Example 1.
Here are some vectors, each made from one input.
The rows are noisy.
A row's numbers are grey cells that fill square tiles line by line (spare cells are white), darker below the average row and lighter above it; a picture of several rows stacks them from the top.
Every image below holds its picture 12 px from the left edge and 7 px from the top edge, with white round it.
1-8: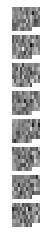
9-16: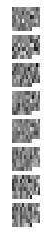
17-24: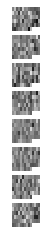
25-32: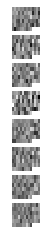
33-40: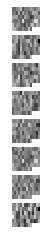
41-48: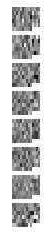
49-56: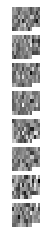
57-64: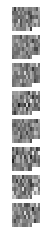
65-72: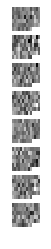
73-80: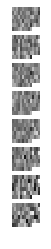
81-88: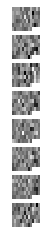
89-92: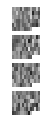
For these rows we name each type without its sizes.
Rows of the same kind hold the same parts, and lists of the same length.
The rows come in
2 kinds.
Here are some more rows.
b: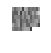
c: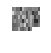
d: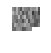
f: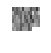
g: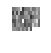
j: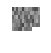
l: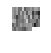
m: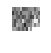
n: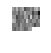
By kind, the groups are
b, f, g, j, m
c, d, l, n

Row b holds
a point on a line.
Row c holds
a label and a true/false value.
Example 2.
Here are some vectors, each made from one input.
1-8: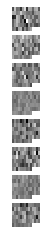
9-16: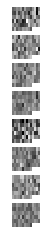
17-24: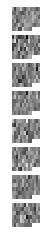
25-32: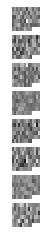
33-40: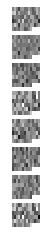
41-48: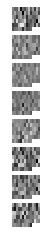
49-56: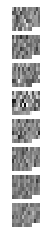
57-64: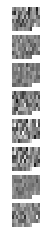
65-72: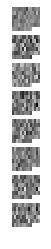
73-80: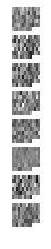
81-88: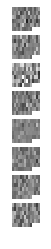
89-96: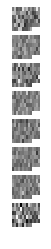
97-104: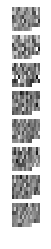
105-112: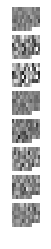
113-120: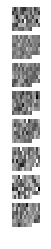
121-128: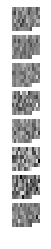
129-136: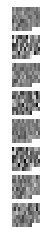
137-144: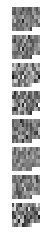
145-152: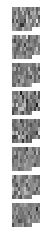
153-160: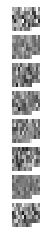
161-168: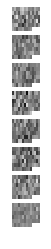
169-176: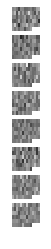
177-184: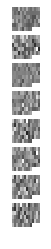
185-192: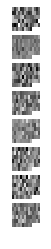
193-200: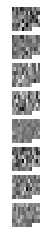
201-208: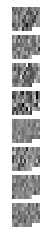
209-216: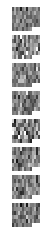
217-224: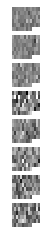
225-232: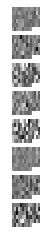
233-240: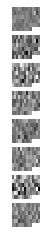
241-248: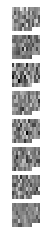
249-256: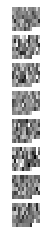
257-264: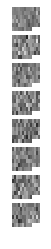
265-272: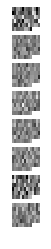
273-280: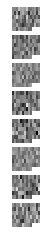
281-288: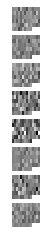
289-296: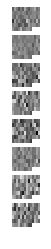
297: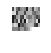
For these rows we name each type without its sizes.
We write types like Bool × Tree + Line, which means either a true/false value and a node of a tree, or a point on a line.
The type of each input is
(Label + Line) × Line.
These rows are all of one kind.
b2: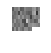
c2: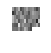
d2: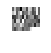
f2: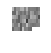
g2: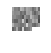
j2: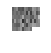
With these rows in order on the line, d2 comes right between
c2 and g2.
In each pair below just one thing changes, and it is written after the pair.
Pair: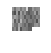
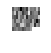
the place on the line
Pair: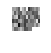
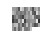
the place on the line
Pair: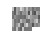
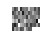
the label
